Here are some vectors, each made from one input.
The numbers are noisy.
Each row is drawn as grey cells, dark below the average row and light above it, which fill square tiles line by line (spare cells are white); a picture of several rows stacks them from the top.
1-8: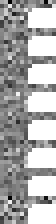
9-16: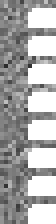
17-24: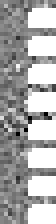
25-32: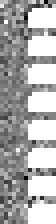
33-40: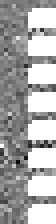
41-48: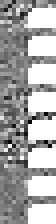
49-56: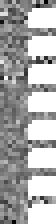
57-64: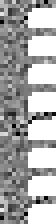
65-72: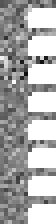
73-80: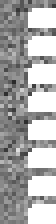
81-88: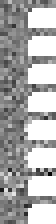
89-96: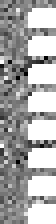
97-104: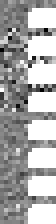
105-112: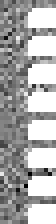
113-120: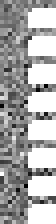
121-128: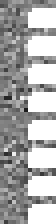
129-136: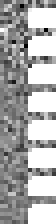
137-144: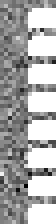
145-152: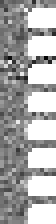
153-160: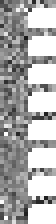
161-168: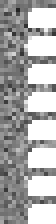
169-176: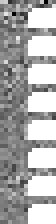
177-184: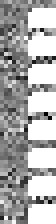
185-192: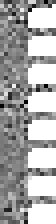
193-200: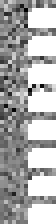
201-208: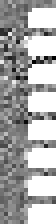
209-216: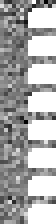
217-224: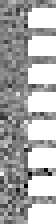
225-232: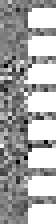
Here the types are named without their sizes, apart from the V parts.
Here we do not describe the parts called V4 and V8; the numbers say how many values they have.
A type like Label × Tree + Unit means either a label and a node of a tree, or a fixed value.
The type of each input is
(Bool × V4 + Line) × V8 + Label.
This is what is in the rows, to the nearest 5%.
About 15% of them hold a label. The rest hold a value of V8, together with either a point on a line, or a true/false value and a value of V4.
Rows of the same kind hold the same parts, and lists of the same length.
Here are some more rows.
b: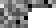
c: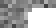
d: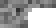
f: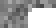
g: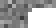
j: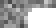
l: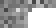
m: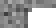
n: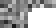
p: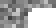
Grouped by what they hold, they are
b
c, d, f, g, m, n
j, l, p

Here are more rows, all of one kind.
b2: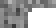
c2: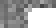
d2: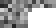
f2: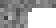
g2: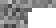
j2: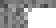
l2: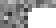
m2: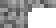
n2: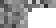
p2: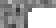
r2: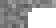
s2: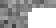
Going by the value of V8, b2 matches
c2, j2 and p2.
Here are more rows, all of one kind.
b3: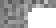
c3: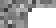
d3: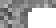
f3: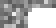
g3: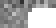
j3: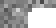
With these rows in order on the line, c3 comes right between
b3 and f3.
